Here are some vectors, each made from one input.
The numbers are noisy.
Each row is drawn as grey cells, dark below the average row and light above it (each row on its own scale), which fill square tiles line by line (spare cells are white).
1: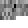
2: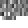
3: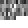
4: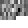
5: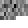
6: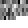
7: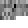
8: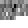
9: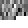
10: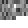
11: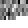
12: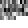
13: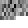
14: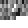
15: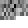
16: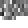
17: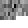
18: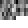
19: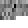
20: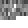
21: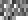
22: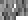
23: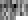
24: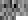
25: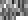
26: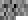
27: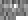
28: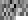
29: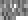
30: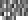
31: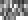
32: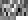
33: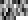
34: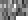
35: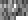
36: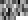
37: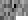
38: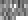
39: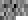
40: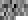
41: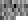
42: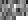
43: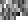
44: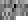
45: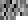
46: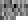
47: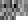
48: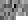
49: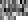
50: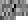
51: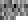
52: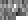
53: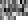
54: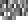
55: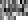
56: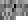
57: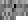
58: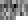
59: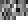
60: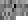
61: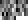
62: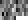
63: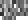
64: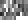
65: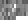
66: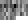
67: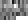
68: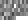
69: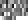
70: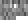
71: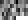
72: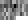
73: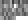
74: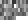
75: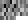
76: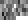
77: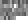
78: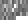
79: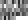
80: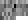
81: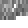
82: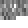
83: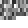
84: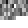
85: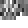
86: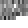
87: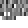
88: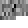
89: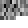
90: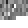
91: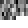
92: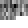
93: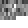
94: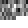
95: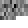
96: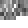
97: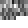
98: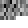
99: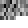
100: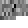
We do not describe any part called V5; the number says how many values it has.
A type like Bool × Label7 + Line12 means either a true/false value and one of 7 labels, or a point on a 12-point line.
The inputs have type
List2(Bool × V5).
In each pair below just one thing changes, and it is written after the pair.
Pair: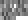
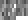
the true/false value in item 1 of the list
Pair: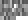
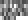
the true/false value in item 2 of the list
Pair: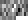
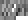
the value of V5 in item 2 of the list
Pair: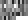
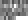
the value of V5 in item 1 of the list
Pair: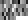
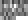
the value of V5 in item 1 of the list
